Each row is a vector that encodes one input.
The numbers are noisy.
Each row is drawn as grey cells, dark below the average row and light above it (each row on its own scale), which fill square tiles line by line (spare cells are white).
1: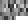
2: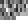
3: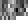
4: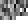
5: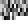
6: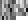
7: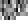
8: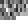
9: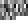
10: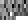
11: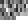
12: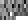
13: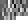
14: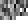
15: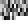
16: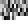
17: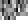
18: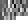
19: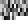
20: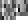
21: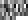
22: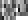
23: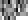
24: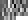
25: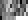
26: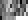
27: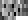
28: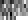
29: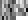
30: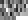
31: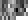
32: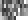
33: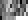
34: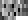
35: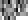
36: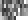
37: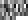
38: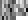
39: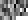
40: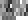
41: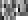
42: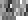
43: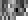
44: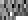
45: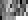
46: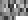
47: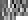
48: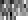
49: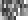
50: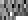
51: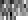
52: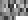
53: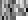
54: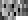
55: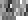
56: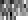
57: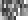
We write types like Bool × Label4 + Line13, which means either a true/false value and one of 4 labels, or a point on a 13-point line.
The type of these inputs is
Bool × Bool × Bool × Bool.
